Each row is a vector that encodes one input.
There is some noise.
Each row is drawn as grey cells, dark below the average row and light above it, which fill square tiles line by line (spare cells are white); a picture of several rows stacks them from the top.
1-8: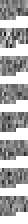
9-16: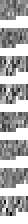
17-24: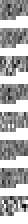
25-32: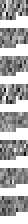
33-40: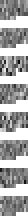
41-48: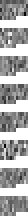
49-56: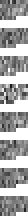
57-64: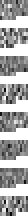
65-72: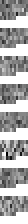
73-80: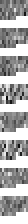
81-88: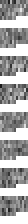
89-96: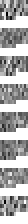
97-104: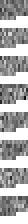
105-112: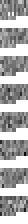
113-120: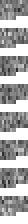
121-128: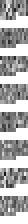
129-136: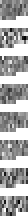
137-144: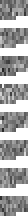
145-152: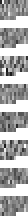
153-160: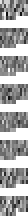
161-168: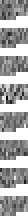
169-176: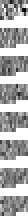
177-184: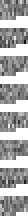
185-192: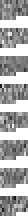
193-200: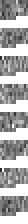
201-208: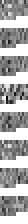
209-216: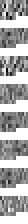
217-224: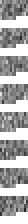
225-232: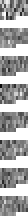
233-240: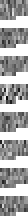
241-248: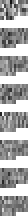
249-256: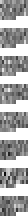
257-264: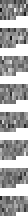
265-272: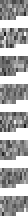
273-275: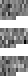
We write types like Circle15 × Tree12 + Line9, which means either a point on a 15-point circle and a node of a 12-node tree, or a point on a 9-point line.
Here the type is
(Circle8 + Unit) × Line11 + Line7.
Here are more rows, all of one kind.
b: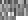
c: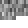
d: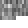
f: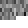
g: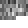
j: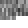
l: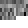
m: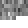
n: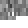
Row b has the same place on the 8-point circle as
g and n.
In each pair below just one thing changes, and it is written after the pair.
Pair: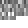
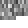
the place on the 8-point circle
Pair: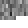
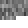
the place on the 8-point circle
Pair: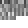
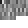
the place on the 8-point circle
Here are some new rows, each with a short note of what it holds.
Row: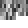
a point on a 7-point line
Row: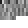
a point on an 8-point circle and a point on an 11-point line
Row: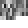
a point on a 7-point line
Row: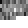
a point on an 8-point circle and a point on an 11-point line
